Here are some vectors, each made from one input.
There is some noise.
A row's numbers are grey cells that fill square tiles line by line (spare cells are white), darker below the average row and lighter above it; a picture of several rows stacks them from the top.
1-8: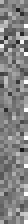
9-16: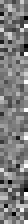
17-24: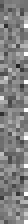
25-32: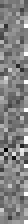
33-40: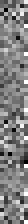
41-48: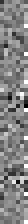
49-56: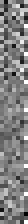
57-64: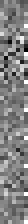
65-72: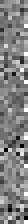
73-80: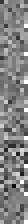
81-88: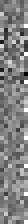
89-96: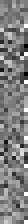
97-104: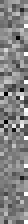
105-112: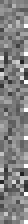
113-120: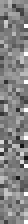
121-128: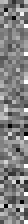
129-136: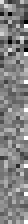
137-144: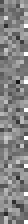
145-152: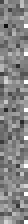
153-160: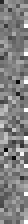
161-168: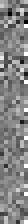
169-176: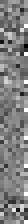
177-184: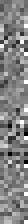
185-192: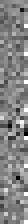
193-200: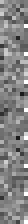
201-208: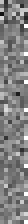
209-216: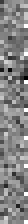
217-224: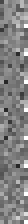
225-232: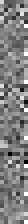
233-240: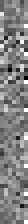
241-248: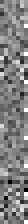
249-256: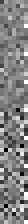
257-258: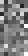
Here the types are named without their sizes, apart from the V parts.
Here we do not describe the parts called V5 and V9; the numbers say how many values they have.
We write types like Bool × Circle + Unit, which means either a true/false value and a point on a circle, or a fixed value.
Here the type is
Bool × V5 + Label × List(V9) + Line.
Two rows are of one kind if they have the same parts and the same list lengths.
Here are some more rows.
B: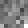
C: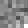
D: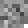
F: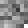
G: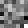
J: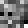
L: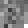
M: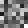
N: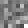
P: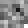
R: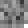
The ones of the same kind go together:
B, C, L, N
D, F, P
G, J
M
R

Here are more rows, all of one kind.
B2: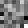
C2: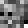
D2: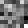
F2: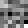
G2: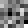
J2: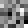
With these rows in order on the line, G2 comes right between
F2 and J2.
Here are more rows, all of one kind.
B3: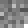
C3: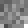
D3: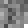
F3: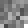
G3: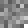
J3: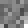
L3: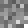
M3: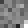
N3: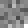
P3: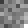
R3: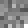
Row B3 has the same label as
N3 and R3.
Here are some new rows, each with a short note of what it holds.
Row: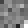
a label, together with a list of one item
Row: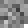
a label, together with the empty list
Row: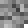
a label, together with the empty list
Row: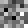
a true/false value and a value of V5
